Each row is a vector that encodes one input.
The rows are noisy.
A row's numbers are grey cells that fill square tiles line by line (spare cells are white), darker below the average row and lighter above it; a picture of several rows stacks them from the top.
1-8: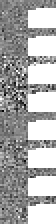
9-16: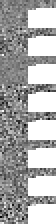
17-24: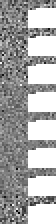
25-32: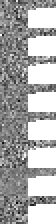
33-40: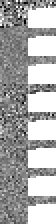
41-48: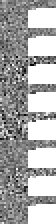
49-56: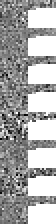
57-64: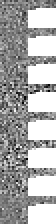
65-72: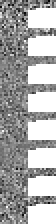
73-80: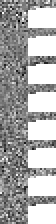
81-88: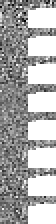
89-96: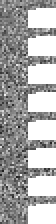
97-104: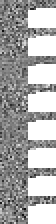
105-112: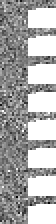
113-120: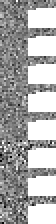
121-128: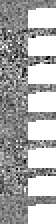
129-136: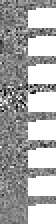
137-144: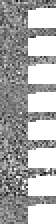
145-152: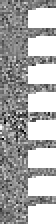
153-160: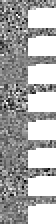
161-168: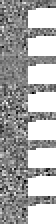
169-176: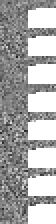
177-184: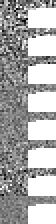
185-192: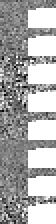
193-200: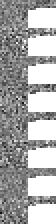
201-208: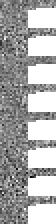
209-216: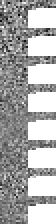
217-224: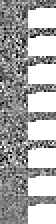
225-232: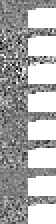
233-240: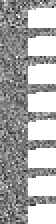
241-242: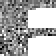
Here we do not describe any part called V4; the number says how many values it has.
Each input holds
a value of V4, together with a list of up to three points on a 9-point line.
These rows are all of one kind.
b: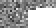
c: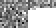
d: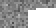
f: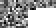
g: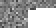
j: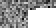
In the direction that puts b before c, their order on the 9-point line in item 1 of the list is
j, b, g, f, d, c.
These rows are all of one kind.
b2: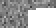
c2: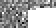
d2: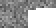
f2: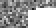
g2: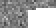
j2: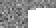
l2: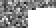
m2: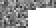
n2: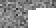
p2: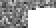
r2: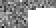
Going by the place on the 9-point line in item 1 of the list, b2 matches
d2, j2, n2 and p2.
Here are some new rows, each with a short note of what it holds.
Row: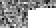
a value of V4, together with a list of two items
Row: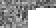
a value of V4, together with a list of two items
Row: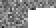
a value of V4, together with a list of two items
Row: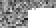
a value of V4, together with a list of three items
